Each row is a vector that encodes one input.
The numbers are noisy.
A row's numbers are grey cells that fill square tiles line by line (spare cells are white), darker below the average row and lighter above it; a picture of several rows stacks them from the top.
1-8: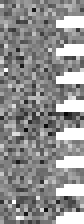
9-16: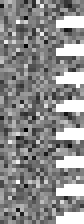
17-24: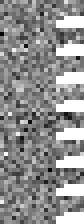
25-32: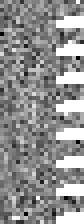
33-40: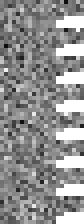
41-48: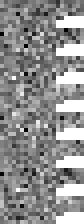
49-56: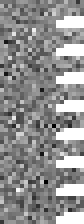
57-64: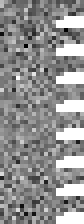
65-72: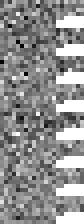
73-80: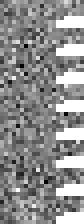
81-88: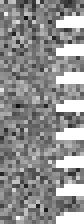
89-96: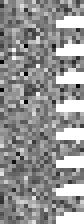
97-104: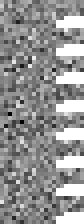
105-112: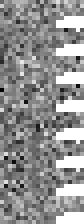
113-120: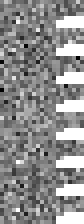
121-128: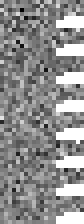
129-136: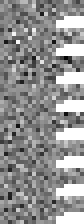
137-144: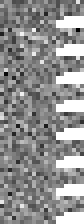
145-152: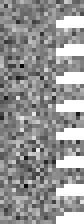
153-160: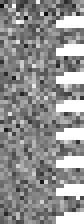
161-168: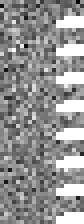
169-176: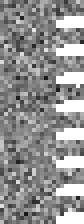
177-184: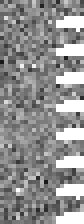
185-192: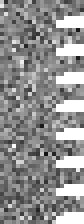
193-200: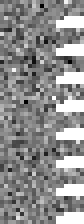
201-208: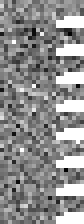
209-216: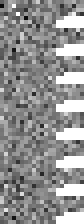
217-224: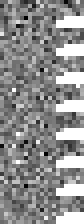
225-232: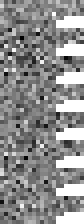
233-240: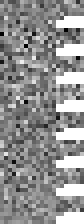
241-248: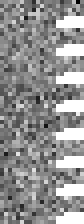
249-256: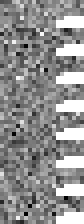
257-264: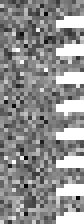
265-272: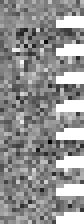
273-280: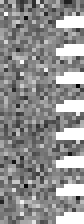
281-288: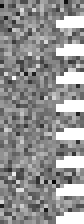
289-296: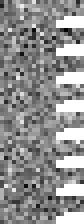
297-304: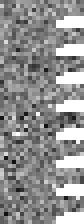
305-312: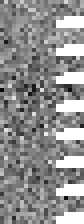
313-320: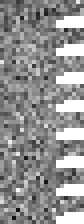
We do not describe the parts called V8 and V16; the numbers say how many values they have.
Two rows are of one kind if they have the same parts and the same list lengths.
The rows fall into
2 kinds.
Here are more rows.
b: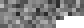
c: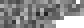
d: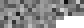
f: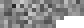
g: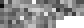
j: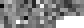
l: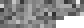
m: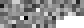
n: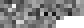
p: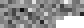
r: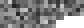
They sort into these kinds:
b, c, d, j, l, n, r
f, g, m, p

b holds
a point on a 9-point line, a true/false value and a value of V16.
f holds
a true/false value, a value of V8 and a value of V16.
